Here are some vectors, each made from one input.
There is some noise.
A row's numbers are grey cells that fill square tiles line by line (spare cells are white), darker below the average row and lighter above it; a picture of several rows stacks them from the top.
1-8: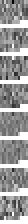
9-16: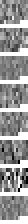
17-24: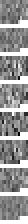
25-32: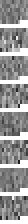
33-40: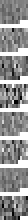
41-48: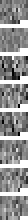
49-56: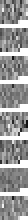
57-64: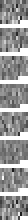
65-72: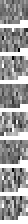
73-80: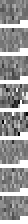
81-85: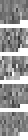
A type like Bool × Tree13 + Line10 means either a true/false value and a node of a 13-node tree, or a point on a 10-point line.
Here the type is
Bool × (Circle5 + Unit) + Line4.
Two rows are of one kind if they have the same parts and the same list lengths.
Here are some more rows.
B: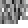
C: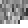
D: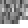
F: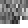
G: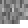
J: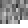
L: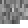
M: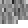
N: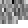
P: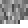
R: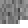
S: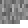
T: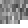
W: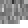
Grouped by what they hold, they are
B, F, M, N, R
C, J, P, T
D, G, L, S, W

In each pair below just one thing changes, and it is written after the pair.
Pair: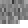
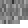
the place on the 5-point circle
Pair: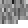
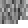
the true/false value
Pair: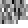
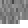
the true/false value
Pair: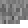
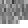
the true/false value
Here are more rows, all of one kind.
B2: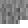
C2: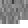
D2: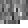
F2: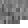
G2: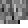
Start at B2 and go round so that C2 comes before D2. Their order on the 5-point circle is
B2, G2, C2, D2, F2.
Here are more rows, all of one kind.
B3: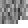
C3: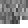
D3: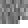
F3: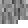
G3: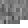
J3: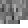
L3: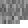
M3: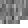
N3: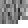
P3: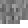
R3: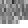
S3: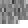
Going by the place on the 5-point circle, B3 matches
J3 and P3.
